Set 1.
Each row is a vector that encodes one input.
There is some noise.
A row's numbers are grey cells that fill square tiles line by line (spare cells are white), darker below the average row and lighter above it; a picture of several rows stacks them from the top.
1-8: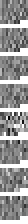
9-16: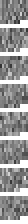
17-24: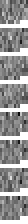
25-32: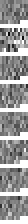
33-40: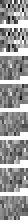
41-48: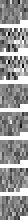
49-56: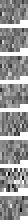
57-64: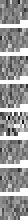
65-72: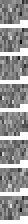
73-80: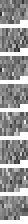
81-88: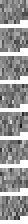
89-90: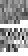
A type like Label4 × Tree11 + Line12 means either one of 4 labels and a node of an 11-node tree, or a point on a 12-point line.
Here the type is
Bool × Circle5 + Unit.
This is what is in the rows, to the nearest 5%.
About 90% of them hold a point on a 5-point circle and a true/false value. The rest hold a fixed value.
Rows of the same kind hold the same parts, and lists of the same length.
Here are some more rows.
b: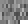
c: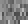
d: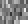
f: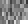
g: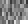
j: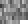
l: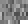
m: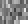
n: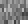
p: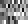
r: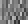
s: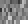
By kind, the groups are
b, c, d, f, g, j, l, m, n, r, s
p

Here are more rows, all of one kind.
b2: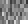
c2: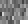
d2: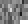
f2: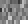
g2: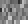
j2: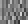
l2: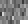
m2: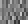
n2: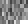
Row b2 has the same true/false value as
f2, g2 and n2.
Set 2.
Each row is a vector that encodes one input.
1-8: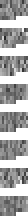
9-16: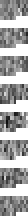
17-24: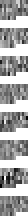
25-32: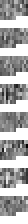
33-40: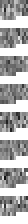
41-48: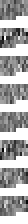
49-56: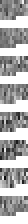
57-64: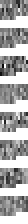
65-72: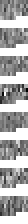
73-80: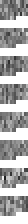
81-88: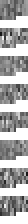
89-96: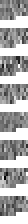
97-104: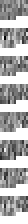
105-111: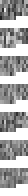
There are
2 kinds of row.
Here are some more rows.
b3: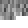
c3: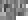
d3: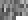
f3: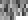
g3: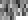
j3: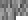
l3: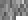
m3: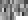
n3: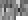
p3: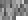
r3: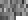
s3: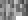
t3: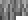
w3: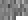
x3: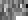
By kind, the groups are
b3, f3, g3, m3, s3, x3
c3, d3, j3, l3, n3, p3, r3, t3, w3

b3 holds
a point on a 7-point line.
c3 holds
three true/false values.
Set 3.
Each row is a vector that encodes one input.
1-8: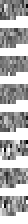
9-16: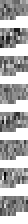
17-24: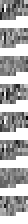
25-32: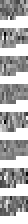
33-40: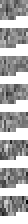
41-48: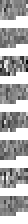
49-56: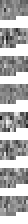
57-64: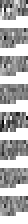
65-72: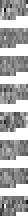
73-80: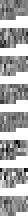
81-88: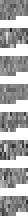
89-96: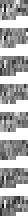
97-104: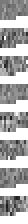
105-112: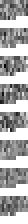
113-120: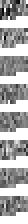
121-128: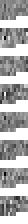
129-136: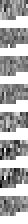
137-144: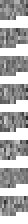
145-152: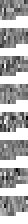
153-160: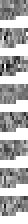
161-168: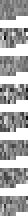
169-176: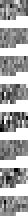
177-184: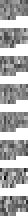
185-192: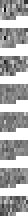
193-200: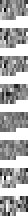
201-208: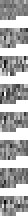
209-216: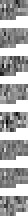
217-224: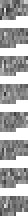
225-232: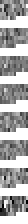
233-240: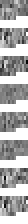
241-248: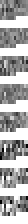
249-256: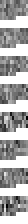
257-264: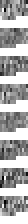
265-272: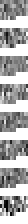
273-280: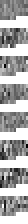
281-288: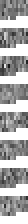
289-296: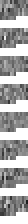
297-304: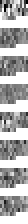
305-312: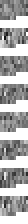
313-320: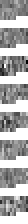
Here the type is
Bool × Bool × Bool × (Tree7 + Unit).
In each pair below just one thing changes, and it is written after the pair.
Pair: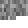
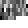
the node of the tree
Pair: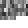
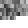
the node of the tree
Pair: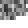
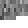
one of the three true/false values
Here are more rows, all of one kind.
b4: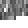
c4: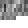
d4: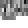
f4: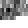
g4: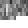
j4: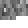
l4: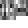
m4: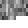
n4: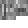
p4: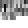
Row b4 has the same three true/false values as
l4 and n4.
